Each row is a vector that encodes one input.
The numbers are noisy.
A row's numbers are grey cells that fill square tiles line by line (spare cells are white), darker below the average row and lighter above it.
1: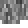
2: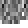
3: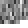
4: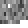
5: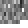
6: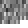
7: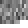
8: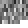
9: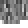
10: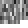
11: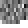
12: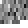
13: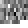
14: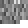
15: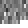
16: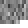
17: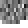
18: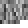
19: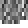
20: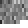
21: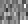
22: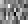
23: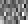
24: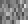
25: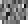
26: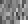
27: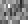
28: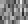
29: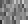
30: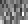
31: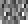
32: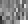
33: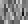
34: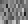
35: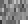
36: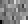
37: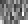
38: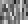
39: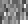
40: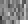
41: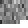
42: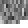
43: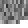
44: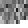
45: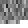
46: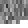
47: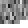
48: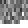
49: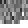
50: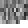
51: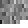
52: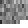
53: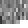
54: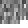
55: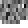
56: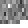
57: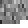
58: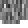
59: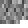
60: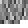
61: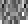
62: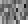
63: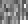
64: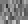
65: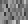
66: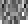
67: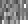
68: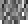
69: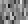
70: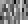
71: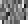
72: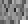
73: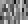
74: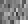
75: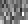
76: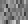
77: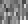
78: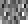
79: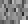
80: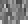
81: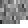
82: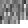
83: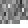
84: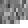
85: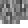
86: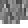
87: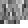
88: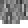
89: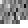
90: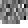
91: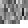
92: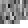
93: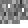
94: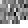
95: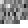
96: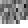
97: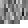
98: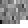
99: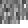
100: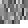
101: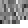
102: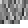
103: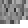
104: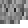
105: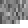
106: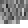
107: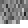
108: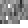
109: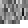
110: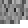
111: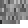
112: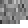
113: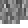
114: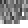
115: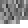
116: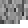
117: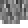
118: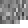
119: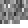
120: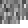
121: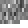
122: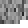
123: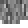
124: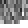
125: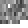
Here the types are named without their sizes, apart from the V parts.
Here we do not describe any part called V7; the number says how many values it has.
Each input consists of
a point on a line, together with either a point on each of two lines and a value of V7, or three true/false values.
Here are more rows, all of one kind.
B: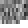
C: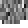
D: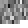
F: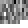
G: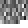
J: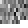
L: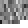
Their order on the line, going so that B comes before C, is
F, D, L, J, B, C, G.
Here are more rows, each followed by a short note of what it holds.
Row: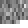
a point on each of three lines and a value of V7
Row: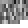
a point on a line and three true/false values
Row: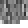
a point on each of three lines and a value of V7
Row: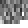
a point on each of three lines and a value of V7
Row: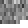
a point on each of three lines and a value of V7
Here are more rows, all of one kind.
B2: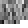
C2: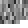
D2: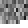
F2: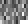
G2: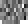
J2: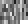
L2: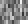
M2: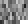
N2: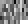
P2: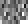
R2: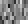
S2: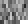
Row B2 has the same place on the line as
M2 and S2.
